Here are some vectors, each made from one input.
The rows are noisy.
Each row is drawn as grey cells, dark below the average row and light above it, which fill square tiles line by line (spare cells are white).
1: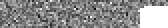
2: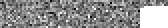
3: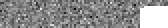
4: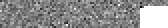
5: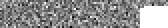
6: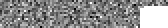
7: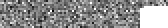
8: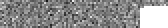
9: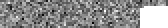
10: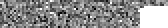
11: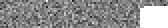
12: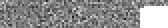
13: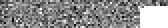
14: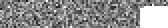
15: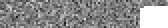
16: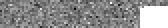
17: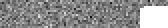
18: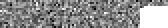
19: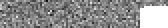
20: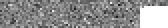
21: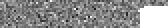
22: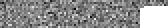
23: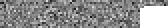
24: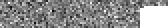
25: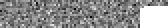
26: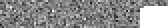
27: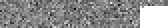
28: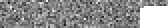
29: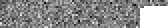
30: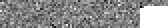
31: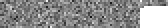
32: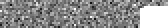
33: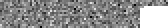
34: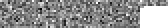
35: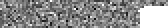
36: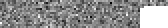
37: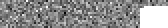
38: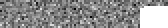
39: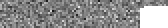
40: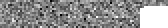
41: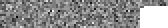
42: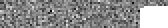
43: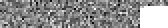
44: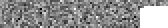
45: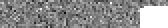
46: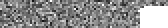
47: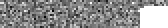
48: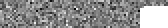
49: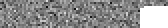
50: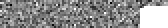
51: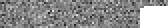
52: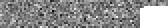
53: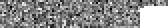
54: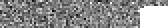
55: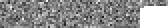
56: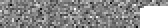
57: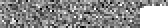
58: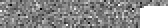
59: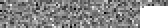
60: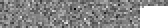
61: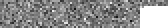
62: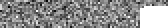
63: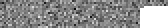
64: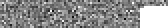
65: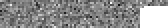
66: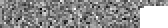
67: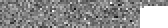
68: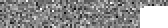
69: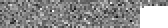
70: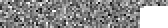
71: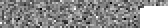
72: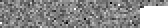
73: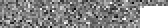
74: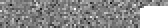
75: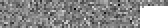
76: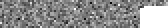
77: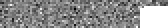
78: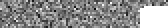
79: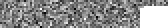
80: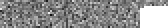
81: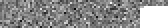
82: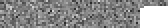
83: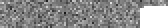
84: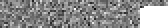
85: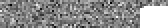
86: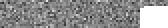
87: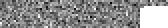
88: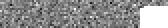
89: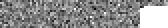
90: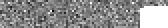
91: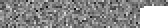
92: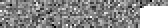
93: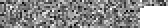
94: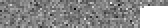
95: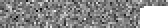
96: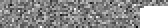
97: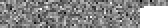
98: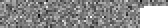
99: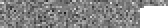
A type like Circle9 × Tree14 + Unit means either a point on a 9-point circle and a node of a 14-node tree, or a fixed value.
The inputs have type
Bool × (Line5 + Line6).
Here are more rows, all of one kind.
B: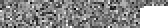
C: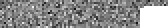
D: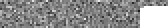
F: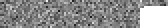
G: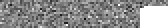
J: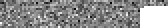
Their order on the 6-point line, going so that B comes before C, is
G, B, F, D, C, J.
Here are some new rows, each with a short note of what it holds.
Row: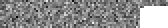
a point on a 6-point line and a true/false value
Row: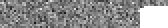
a point on a 5-point line and a true/false value
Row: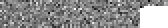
a point on a 6-point line and a true/false value
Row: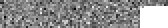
a point on a 5-point line and a true/false value
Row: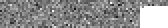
a point on a 5-point line and a true/false value
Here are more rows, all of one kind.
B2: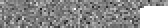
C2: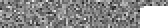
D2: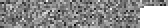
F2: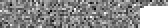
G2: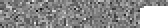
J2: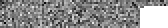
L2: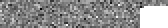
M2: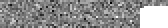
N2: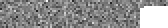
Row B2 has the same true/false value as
F2, L2 and M2.
